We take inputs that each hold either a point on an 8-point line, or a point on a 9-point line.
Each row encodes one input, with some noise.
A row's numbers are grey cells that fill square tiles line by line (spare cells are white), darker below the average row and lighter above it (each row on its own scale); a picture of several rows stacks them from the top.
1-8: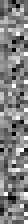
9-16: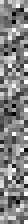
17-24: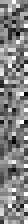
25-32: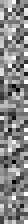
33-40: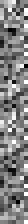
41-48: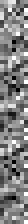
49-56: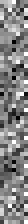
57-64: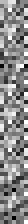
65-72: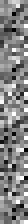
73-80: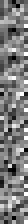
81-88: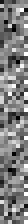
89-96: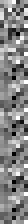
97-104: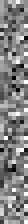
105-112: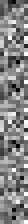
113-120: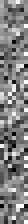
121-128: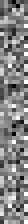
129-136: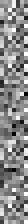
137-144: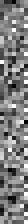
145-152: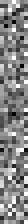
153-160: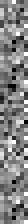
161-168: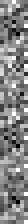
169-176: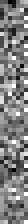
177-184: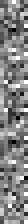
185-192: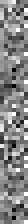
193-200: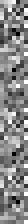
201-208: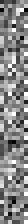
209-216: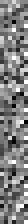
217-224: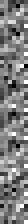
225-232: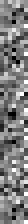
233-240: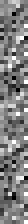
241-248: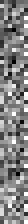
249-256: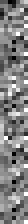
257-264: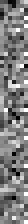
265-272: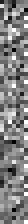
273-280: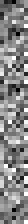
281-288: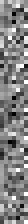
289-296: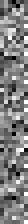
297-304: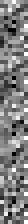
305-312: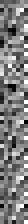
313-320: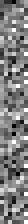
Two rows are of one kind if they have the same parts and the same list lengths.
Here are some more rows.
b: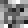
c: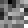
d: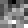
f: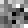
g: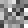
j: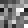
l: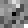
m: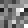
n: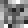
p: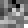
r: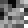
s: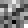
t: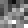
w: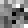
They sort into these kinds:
b, f, g, l, n, s, w
c, d, j, m, p, r, t

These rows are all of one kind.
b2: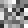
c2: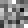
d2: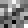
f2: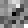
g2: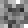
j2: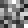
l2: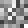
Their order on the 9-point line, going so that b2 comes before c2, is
l2, b2, c2, j2, d2, f2, g2.
